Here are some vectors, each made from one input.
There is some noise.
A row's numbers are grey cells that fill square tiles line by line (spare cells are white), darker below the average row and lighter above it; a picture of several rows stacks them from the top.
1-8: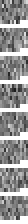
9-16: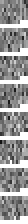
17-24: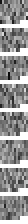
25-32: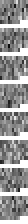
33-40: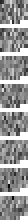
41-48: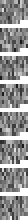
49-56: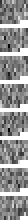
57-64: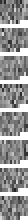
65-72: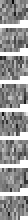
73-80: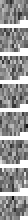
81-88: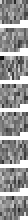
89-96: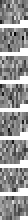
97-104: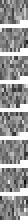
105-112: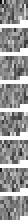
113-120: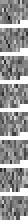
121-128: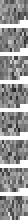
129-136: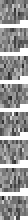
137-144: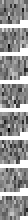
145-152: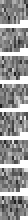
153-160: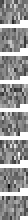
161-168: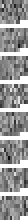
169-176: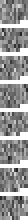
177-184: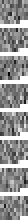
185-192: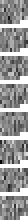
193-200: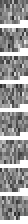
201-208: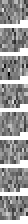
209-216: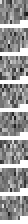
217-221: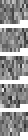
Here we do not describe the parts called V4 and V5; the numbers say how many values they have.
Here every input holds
a value of V4, together with either a point on a 6-point line, or three true/false values, or a value of V5.
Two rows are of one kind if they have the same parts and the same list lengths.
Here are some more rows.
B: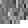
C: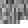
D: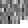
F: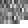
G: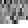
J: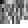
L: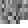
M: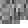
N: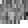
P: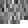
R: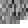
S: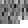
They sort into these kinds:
B, R, S
C, D, L, M, N
F, G, J, P

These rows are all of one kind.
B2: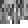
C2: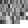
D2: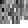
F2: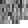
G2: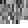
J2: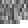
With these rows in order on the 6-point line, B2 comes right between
C2 and D2.
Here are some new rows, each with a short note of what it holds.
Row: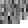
a value of V4 and a value of V5
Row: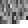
a point on a 6-point line and a value of V4
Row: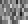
a point on a 6-point line and a value of V4
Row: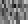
a value of V4 and a value of V5
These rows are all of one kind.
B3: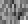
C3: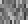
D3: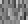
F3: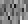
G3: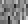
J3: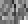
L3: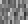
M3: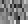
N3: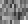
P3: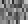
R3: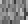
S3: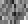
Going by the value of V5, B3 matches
F3, M3 and N3.
